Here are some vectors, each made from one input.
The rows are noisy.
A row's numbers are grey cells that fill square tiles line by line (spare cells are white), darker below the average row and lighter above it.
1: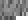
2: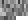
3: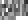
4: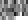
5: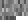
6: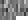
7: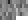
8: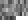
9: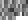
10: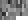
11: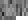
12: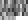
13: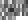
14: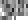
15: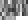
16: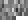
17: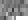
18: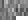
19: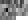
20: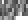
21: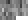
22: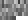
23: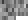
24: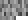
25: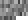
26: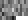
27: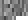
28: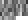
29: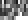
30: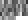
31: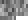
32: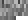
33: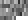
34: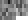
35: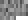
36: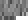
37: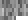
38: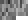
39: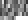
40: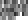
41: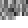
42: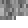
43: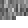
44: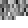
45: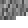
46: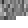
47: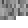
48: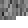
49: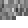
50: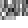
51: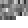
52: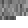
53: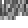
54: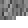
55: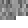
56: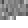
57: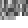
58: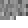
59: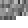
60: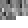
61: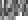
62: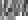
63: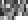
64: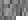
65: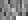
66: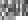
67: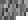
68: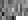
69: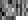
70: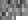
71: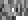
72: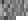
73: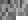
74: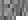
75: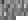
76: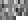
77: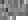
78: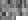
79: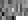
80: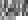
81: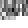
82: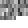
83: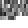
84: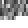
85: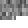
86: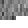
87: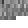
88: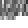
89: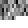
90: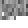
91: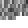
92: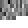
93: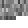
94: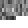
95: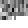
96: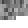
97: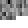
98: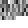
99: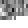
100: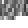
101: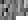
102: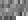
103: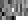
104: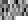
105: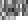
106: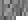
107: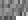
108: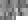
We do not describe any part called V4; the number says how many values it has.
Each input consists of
either two values of V4, or a list of up to two points on a 5-point line.
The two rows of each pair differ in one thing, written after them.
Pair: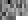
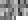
the place on the 5-point line in item 2 of the list
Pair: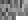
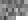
the place on the 5-point line in item 1 of the list
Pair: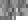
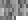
the place on the 5-point line in item 1 of the list
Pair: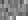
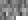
the place on the 5-point line in item 1 of the list
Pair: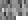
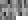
the place on the 5-point line in item 1 of the list
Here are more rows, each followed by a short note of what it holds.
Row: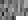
a list of one item
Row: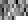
the empty list
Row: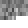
a list of two items
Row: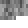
a list of two items
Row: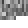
a list of one item
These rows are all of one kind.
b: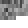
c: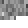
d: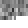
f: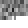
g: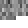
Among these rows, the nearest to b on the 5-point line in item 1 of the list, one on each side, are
d and g.
